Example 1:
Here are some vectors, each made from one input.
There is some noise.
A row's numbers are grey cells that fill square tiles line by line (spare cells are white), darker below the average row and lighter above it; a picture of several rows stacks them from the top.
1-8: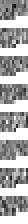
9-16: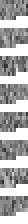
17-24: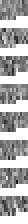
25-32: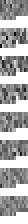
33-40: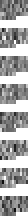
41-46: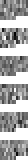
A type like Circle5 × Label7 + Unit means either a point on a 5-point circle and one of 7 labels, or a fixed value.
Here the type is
Line3 × Line6.
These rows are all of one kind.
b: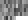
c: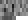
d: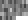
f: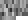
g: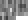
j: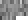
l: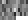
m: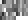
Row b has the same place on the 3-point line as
f and l.
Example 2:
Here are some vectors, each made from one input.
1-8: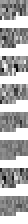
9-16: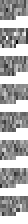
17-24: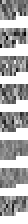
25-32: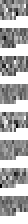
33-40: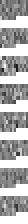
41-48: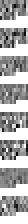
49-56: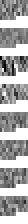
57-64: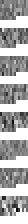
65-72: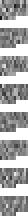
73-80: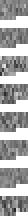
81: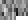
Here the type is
Line4.
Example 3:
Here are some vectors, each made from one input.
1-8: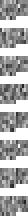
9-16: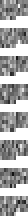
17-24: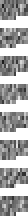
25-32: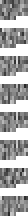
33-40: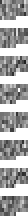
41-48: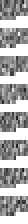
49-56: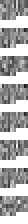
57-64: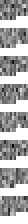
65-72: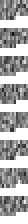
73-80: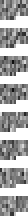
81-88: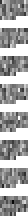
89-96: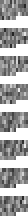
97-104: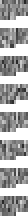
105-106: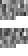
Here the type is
Circle11.
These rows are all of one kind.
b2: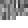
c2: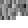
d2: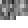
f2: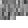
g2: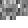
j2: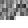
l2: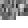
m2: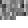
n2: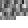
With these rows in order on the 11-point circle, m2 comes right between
g2 and n2.
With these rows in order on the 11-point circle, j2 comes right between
c2 and g2.
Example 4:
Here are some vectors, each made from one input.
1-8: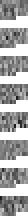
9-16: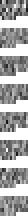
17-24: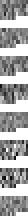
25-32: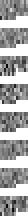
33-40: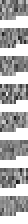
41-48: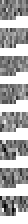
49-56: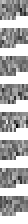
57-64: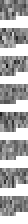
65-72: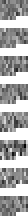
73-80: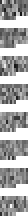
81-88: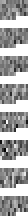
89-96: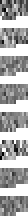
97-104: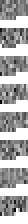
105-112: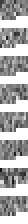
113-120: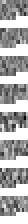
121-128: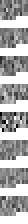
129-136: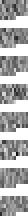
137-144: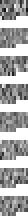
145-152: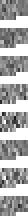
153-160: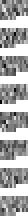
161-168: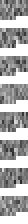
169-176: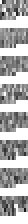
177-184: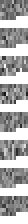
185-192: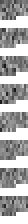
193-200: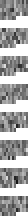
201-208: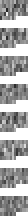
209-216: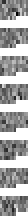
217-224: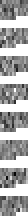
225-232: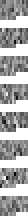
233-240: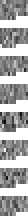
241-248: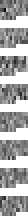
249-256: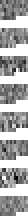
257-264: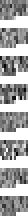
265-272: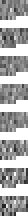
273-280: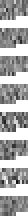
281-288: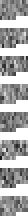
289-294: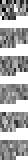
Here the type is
Line4 × Line6.
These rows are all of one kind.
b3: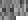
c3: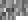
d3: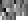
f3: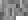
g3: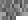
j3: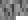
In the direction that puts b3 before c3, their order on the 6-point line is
d3, g3, j3, b3, f3, c3.
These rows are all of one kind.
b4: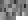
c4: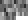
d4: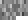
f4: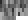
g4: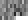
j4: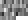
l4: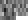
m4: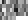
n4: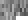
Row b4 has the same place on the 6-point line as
c4, f4 and m4.
